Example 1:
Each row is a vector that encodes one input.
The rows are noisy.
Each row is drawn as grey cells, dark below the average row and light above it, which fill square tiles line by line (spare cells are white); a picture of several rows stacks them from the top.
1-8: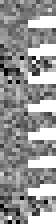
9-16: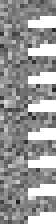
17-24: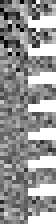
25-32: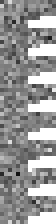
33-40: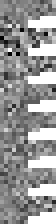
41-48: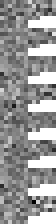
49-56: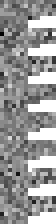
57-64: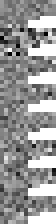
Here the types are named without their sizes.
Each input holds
either a fixed value, or two labels.
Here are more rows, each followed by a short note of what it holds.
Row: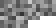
two labels
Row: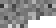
two labels
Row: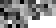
a fixed value
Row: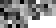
a fixed value
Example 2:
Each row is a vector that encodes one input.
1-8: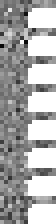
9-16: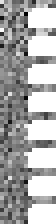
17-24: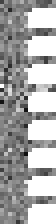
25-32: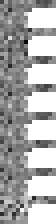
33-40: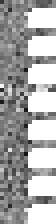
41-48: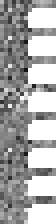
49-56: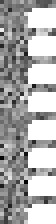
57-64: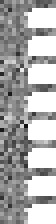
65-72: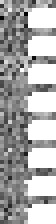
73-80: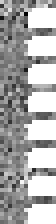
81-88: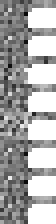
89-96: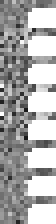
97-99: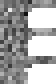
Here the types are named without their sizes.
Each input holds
a point on a line and a true/false value.
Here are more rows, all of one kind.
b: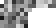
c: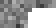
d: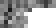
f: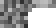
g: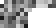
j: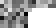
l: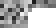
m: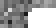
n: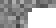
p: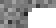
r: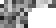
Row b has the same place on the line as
f, g and r.
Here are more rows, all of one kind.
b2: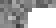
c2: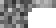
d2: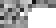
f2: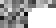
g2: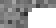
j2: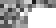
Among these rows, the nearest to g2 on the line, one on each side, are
b2 and f2.
